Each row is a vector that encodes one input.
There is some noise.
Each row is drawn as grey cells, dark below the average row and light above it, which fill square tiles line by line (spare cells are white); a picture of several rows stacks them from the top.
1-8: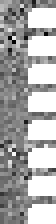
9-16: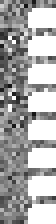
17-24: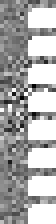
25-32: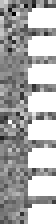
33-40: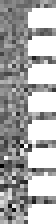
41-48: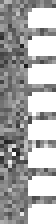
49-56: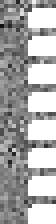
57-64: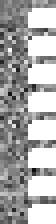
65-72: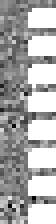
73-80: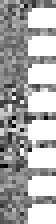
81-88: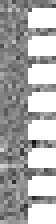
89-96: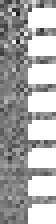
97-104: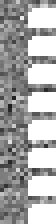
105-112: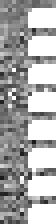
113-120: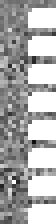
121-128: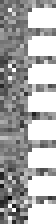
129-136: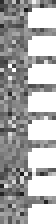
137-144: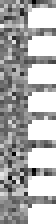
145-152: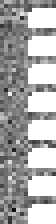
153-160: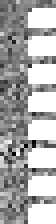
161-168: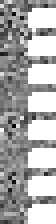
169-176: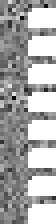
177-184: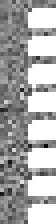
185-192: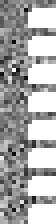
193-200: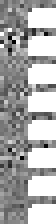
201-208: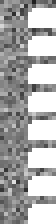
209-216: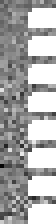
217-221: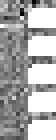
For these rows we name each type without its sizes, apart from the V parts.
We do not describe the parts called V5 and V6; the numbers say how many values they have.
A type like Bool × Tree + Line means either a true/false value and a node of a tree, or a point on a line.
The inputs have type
Circle × Circle + (Tree + V6) × V5.
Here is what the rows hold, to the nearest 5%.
About 35% of them hold a point on each of two circles. The rest hold a value of V5, together with either a node of a tree, or a value of V6.
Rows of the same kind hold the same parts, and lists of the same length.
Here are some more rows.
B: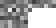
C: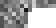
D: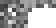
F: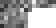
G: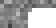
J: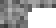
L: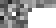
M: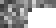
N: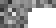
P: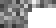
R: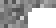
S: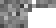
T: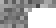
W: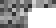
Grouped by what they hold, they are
B, D, G, J, M, N
C, F, W
L, P, R, S, T

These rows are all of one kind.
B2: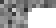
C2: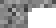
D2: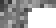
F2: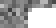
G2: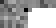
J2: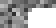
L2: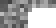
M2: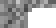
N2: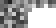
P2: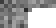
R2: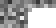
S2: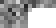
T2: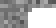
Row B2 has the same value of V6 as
D2, G2, P2 and S2.
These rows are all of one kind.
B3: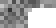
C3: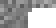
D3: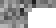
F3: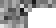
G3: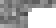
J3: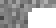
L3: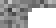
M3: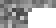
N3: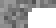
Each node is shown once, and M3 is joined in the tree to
B3.
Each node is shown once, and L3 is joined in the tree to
B3.
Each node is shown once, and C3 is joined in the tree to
D3.
